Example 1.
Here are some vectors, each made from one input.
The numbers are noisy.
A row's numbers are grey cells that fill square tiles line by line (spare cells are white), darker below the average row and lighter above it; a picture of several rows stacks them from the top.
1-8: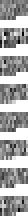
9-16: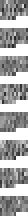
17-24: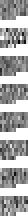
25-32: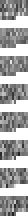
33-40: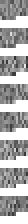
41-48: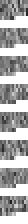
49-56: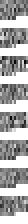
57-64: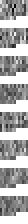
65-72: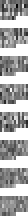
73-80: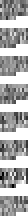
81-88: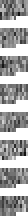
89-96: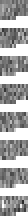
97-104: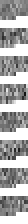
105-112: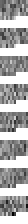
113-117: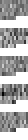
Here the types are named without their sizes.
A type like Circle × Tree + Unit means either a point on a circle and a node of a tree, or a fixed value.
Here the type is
Bool × Circle + Tree.
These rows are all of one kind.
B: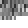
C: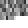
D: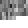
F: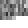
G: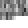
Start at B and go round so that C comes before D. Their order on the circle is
B, G, C, D, F.
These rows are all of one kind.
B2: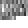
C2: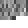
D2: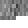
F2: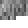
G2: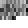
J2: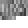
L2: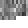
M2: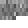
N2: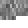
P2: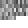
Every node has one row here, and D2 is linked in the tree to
B2 and F2.
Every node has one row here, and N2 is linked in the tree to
J2, L2 and M2.
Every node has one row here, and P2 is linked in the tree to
B2 and C2.
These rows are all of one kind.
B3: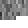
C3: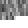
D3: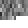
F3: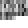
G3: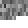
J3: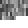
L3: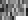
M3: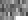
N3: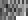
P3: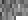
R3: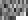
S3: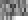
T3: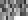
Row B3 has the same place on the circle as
D3, J3, L3 and P3.
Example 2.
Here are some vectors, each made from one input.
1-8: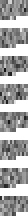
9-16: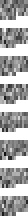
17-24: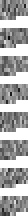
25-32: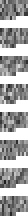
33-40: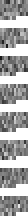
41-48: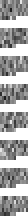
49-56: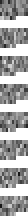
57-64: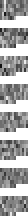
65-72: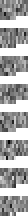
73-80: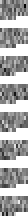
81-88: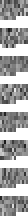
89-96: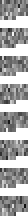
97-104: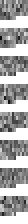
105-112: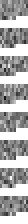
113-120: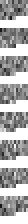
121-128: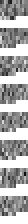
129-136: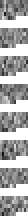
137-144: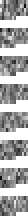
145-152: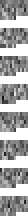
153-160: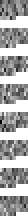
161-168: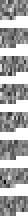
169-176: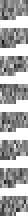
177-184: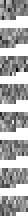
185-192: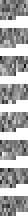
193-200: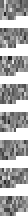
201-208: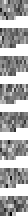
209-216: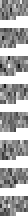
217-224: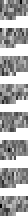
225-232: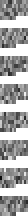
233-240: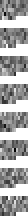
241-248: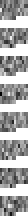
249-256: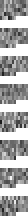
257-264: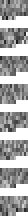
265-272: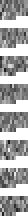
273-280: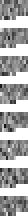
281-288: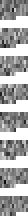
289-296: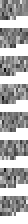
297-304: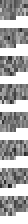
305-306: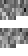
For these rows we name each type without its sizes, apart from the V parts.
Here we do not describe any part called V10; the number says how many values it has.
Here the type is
(Bool × Bool × Bool × Bool + V10) × Line.
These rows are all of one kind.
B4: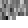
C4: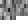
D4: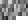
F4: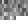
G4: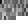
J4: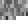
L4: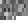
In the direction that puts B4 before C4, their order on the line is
D4, B4, J4, F4, G4, C4, L4.
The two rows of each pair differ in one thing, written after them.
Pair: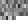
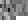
the place on the line
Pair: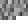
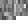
one of the four true/false values
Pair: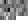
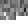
the place on the line
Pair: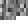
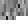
the place on the line
